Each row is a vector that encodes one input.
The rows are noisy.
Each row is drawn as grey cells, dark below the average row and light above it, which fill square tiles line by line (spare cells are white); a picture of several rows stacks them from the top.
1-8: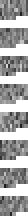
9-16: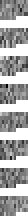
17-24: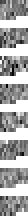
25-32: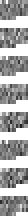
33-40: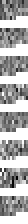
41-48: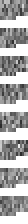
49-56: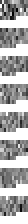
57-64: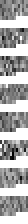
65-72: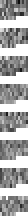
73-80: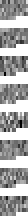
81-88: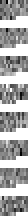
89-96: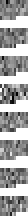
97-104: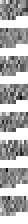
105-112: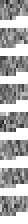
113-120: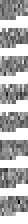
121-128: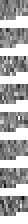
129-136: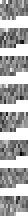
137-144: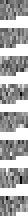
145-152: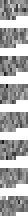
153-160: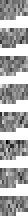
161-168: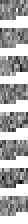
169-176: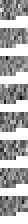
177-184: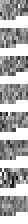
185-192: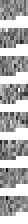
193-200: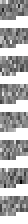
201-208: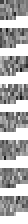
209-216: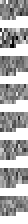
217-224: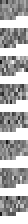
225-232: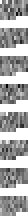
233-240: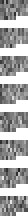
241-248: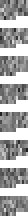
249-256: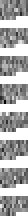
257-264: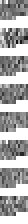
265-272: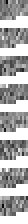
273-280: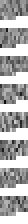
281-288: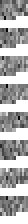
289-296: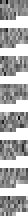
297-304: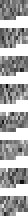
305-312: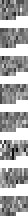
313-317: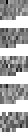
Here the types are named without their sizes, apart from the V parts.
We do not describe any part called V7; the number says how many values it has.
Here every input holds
a list of items, each a label and a value of V7.
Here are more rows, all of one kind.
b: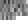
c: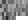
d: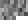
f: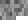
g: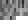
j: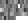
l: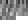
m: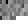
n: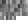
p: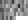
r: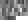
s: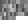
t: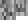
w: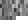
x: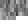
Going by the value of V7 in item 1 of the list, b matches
g, n, p and w.
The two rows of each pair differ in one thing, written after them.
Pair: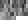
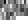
the value of V7 in item 2 of the list
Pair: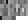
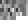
the label in item 1 of the list
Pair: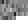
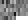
the label in item 2 of the list
